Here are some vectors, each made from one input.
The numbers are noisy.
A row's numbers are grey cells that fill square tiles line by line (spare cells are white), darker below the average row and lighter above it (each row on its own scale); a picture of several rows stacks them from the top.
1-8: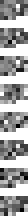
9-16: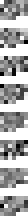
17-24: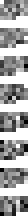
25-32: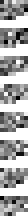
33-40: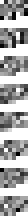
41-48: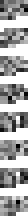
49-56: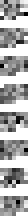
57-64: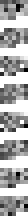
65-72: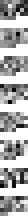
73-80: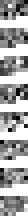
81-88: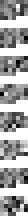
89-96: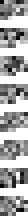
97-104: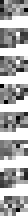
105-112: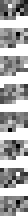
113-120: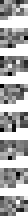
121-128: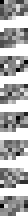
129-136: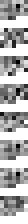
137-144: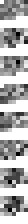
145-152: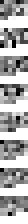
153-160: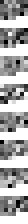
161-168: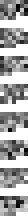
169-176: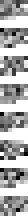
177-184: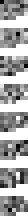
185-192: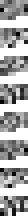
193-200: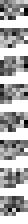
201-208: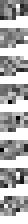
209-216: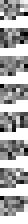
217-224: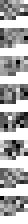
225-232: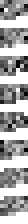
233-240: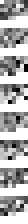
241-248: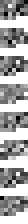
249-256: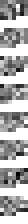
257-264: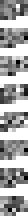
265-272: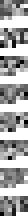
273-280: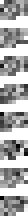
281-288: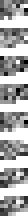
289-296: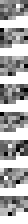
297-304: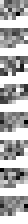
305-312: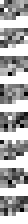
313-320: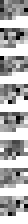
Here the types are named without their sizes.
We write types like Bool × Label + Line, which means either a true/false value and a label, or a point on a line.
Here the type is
Label.
